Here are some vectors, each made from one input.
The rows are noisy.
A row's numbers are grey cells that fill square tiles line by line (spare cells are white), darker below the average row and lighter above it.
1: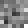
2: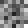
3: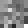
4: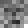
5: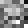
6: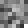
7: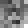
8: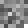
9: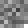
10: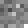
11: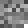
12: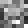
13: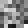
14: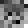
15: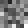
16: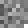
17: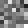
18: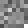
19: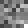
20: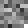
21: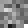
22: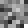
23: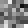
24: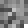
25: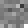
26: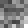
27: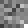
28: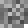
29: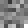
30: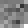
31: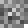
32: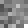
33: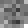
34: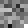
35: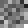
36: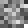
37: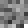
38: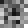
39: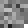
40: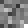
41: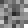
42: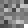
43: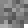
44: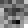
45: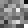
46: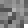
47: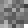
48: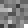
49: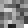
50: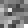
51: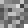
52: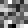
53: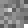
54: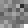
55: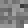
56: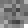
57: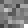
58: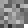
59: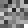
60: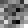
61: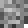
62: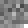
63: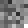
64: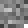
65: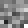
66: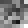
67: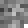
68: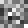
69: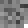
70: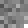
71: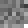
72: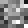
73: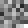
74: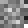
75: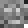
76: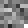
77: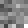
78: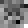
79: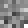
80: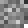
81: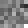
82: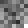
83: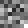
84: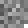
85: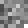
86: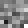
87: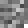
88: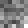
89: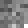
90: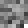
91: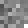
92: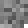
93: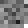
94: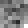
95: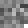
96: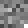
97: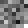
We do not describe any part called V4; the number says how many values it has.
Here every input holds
either two values of V4, or a list of up to two points on a 5-point circle.
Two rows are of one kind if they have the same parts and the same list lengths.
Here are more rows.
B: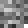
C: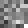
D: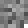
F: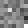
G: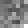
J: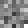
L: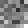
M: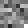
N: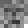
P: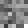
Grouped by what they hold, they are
B, C, F, M
D
G, L, N, P
J

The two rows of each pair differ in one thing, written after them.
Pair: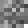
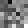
the place on the 5-point circle in item 1 of the list
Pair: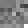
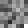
the place on the 5-point circle in item 1 of the list
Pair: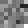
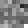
the place on the 5-point circle in item 2 of the list
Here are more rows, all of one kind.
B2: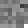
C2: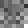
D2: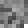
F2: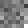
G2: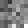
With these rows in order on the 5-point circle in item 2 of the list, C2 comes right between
D2 and F2.
